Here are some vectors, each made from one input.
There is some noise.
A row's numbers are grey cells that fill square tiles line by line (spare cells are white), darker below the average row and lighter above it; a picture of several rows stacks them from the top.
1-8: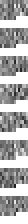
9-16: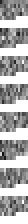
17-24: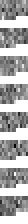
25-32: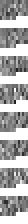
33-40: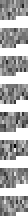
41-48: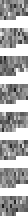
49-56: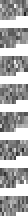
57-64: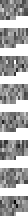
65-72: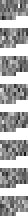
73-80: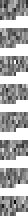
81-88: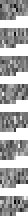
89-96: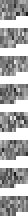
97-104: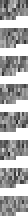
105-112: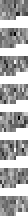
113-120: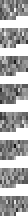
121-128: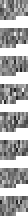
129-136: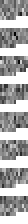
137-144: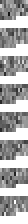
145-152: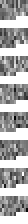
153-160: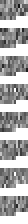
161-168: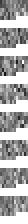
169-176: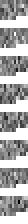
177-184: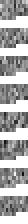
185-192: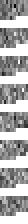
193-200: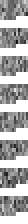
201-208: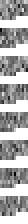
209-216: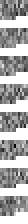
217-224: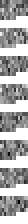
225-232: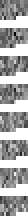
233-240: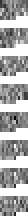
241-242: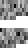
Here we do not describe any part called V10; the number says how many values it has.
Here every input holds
a point on a 7-point line and a value of V10, together with either a node of a 9-node tree, or three true/false values.
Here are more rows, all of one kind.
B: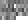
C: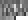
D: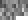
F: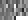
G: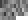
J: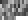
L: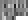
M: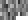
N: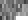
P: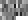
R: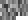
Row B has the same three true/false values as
L, N, P and R.
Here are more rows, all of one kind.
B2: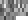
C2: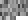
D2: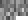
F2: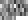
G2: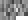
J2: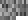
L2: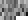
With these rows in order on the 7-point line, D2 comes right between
C2 and L2.
